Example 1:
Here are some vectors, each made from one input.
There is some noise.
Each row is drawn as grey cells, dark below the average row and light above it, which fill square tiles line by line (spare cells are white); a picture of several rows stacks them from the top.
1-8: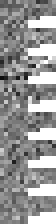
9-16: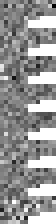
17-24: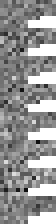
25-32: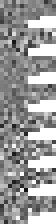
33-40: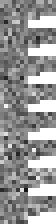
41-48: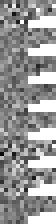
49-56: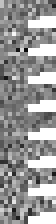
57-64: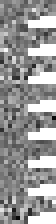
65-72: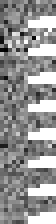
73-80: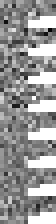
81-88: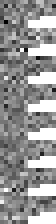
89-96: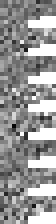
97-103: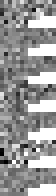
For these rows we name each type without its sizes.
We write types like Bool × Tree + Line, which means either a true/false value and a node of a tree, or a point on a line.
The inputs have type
(Circle + Unit) × Tree + Label.
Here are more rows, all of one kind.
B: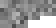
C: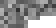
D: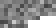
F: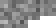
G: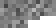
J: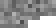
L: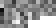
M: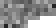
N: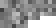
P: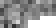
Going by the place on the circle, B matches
L and N.
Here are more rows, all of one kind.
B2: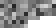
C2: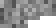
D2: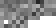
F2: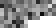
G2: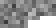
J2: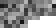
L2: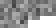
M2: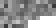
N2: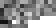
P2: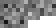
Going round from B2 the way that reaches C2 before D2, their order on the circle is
B2, L2, C2, D2, M2, F2, J2, P2, N2, G2.
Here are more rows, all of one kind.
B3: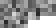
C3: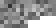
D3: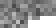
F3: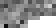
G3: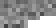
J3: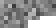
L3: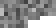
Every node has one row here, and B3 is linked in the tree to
L3.
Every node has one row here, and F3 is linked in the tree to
D3 and G3.
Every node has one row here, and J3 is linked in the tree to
C3.
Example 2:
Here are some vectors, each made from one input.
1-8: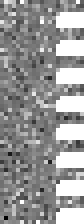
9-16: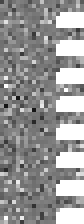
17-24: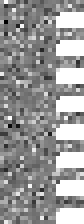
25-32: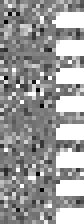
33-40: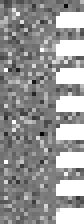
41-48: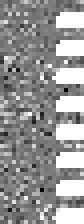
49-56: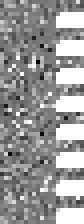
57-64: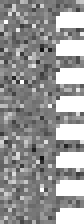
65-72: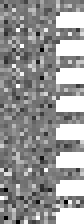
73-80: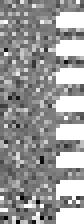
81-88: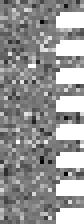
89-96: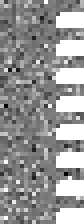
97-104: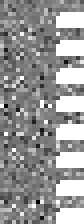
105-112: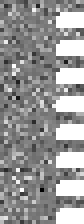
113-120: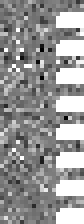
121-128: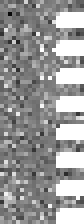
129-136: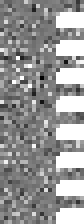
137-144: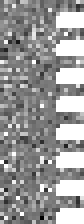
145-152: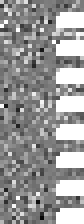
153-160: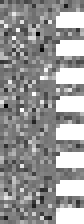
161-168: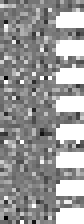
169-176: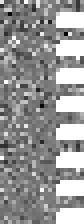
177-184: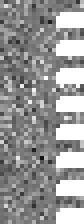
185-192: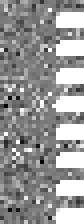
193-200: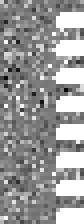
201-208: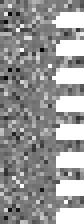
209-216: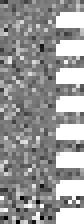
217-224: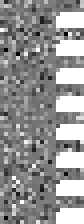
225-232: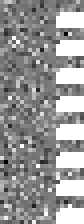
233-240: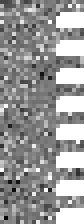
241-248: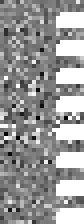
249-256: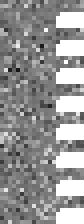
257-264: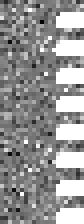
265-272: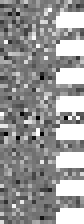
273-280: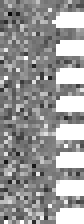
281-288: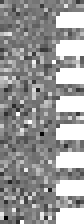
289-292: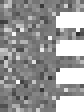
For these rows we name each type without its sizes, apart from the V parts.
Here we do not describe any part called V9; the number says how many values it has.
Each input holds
either a fixed value, or a label, a node of a tree and a value of V9.
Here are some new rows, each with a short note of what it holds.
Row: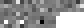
a label, a node of a tree and a value of V9
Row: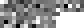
a fixed value
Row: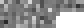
a label, a node of a tree and a value of V9
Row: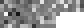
a label, a node of a tree and a value of V9
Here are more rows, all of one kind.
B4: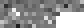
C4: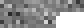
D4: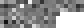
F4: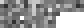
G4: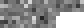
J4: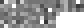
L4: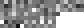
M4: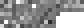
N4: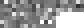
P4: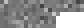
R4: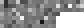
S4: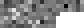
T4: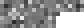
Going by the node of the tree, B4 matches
D4 and R4.
